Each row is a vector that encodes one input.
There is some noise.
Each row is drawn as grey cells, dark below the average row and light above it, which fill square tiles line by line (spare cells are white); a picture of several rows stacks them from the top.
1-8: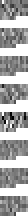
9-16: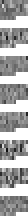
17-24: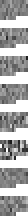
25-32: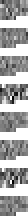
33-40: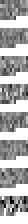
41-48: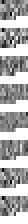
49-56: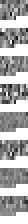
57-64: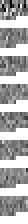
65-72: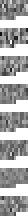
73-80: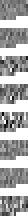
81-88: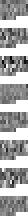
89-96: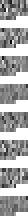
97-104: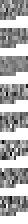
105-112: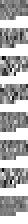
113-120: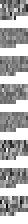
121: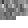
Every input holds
a point on a 5-point line, together with either a point on a 5-point circle and a true/false value, or a point on a 5-point line.
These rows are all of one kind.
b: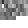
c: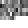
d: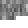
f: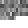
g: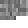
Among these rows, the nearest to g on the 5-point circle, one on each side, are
b and c.
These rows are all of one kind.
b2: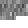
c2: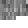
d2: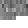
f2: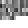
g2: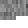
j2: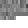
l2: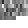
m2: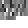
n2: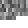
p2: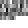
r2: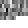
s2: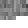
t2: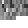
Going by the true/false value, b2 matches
l2, m2 and n2.
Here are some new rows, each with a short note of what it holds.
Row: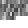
a point on a 5-point circle, a point on a 5-point line and a true/false value
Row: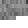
a point on each of two 5-point lines
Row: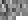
a point on each of two 5-point lines
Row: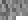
a point on each of two 5-point lines
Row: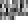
a point on a 5-point circle, a point on a 5-point line and a true/false value
